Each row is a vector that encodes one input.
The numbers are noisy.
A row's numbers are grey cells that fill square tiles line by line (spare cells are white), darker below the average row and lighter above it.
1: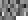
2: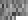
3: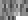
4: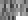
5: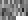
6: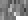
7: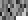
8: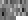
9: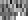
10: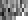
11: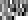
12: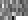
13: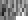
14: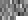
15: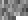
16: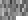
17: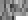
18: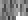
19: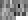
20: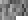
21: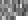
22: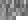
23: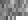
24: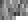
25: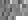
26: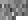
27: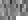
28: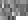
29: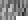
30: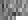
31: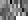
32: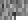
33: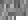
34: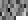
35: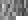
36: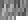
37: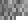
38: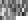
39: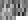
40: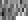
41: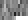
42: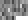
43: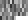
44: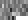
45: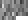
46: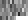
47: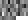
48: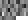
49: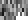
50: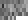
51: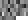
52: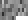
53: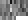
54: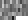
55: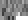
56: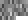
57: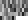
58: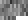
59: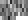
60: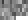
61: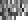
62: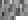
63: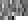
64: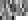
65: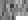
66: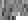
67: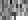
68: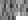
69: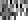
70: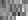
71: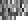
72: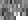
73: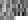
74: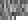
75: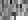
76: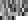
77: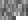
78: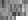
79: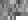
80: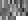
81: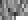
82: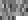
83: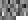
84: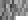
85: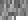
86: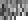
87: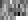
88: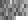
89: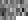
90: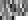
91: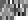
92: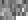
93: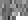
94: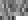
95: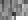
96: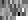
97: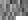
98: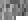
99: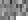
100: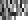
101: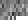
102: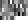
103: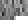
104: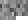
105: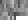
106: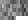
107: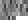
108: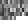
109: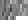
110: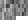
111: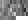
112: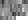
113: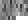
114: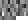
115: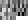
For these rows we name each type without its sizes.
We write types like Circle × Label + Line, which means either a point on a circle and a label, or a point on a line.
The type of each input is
List(Circle).
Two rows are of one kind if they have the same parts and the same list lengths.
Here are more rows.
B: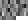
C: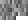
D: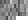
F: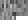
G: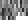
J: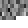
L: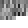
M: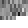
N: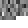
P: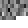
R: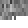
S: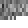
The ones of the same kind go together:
B, J, N, P
C, D, F, L, R, S
G
M

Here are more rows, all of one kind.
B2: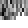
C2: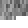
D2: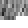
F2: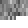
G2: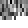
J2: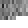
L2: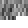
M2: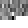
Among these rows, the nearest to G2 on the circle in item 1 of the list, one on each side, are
C2 and F2.
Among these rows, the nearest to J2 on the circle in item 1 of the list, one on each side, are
B2 and F2.
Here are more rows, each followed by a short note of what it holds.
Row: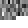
the empty list
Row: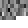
the empty list
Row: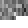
a list of two items
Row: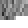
a list of three items
